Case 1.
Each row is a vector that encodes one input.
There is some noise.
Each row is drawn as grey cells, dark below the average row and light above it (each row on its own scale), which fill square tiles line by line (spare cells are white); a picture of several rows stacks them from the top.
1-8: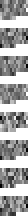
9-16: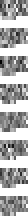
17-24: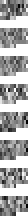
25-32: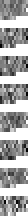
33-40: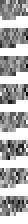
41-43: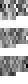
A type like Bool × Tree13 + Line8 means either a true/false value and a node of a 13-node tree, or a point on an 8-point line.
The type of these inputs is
Line5 + Line6.
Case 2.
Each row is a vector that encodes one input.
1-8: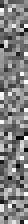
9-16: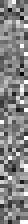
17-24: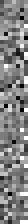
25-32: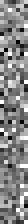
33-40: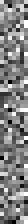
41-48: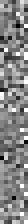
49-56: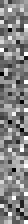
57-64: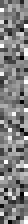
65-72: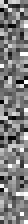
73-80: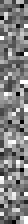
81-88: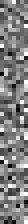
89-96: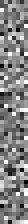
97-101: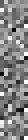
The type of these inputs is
List2(Line9).
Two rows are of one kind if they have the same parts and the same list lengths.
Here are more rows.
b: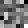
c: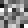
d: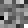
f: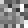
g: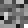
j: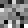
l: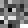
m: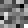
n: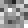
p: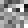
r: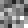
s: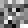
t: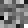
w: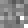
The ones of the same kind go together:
b, d, g, m, t
c, j
f, l, n, p, r, s, w

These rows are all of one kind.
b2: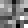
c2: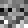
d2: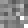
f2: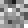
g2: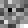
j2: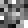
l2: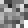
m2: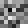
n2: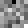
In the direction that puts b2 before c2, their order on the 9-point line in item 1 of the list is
b2, d2, n2, f2, l2, j2, m2, g2, c2.
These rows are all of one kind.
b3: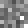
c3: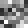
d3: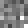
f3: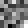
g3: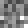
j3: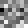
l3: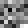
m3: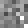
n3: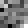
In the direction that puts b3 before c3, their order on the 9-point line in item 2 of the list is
n3, b3, f3, g3, d3, c3, j3, m3, l3.
